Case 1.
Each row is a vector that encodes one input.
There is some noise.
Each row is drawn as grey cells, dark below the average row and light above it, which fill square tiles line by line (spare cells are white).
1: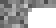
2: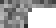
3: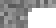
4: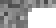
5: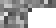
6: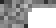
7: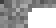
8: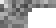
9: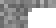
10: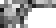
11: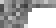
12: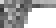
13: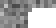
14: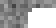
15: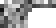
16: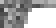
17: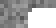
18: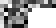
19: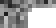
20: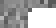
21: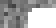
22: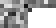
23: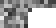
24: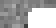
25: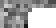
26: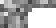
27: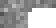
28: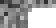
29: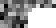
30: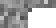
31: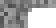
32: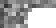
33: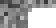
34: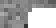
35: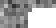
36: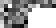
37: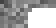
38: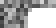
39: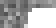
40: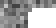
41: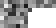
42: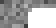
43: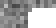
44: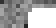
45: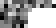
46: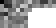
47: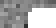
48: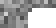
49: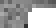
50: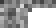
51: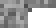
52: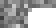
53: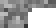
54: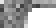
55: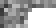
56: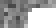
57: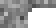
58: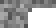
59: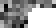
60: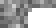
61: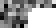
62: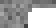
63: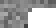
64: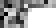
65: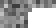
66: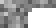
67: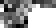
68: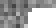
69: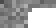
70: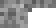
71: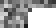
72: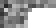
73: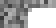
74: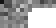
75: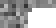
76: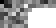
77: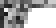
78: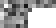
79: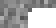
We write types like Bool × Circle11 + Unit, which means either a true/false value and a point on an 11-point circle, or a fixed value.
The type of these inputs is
List2(Line6).
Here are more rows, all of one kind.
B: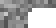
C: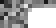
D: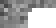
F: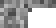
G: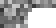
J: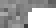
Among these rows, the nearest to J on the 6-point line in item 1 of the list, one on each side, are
B and C.
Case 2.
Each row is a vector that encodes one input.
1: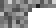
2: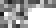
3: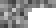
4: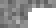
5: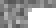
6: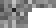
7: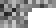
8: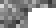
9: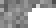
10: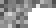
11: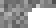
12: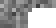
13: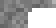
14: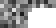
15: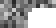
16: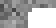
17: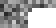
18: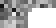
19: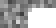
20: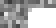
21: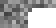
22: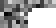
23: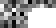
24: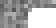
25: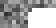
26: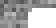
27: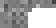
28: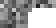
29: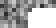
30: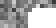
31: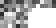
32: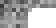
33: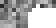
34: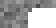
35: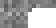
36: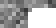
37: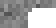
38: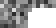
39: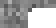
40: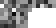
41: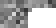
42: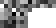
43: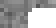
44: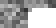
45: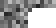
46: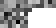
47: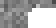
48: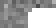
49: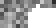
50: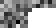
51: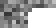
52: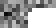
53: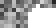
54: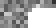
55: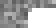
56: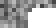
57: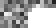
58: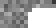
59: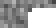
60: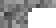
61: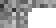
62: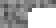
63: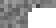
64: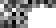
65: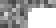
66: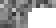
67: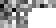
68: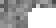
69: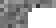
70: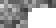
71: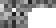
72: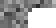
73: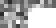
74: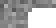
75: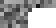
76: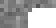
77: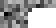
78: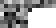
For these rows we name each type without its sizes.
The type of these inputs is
List(Line).
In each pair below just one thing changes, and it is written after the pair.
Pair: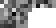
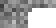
the place on the line in item 1 of the list
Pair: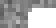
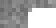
the place on the line in item 2 of the list
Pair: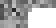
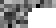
the place on the line in item 2 of the list
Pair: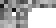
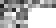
the place on the line in item 1 of the list
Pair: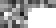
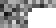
the place on the line in item 1 of the list
